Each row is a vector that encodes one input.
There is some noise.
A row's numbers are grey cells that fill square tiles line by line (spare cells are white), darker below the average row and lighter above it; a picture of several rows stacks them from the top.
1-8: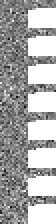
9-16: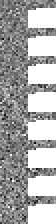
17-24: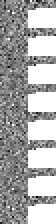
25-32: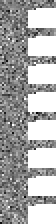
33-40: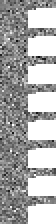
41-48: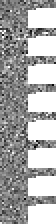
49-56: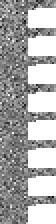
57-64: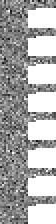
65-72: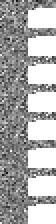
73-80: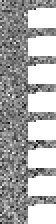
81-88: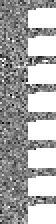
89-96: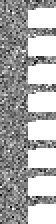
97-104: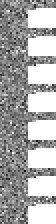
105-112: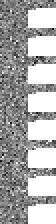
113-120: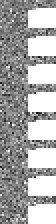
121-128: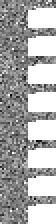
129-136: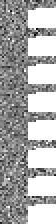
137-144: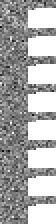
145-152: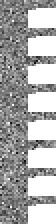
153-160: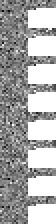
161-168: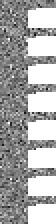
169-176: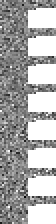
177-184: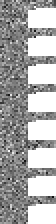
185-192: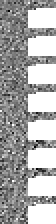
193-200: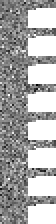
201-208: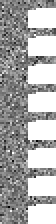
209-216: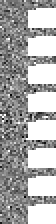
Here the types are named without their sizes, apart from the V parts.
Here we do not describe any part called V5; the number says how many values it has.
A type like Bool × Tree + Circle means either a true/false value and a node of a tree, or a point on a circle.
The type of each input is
Line × (Tree + Unit) × V5 + List(Circle).
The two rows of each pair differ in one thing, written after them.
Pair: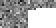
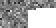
the value of V5
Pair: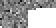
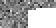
the node of the tree
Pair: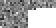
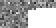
the place on the line
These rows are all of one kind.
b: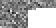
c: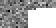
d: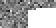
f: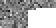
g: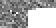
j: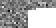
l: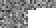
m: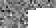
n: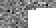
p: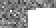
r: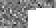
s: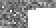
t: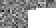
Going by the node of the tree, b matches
c, j and n.
